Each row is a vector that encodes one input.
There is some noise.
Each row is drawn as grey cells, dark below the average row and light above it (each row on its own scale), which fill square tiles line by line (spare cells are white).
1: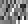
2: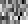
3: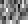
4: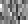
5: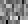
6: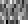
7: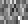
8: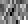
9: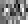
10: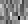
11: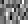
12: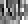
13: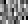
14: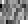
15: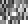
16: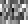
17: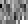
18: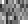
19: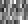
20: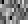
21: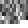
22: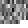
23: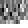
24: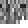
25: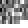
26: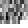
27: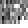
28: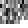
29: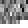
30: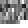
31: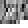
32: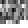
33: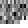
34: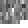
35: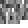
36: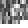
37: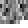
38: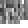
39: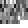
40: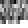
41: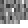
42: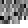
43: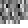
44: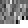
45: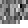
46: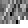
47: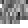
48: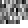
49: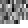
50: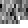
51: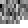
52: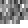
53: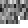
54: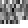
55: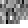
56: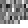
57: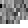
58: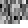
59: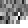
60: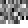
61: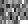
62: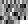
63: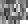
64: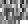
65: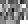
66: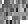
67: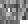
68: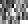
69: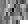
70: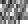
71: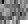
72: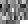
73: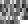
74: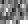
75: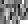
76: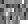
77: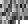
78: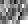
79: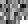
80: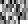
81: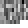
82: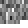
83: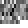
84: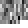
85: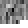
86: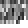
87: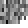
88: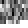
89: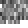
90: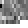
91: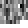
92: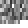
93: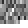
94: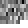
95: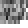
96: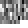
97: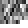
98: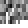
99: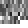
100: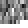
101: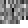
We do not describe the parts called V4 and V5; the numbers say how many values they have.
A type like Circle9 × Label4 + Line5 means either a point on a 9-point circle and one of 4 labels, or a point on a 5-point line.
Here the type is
Label6 × (Line6 × V4 + V5).
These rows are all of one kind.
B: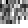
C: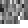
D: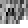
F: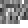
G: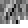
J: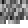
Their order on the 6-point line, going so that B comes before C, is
B, C, F, J, G, D.
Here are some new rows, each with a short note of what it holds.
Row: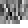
one of 6 labels, a point on a 6-point line and a value of V4
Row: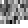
one of 6 labels and a value of V5
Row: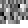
one of 6 labels and a value of V5
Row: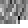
one of 6 labels and a value of V5
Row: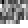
one of 6 labels, a point on a 6-point line and a value of V4
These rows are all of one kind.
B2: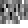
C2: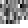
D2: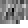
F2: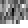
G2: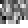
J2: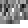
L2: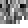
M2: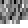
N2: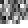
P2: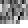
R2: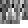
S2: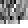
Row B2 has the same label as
D2 and L2.
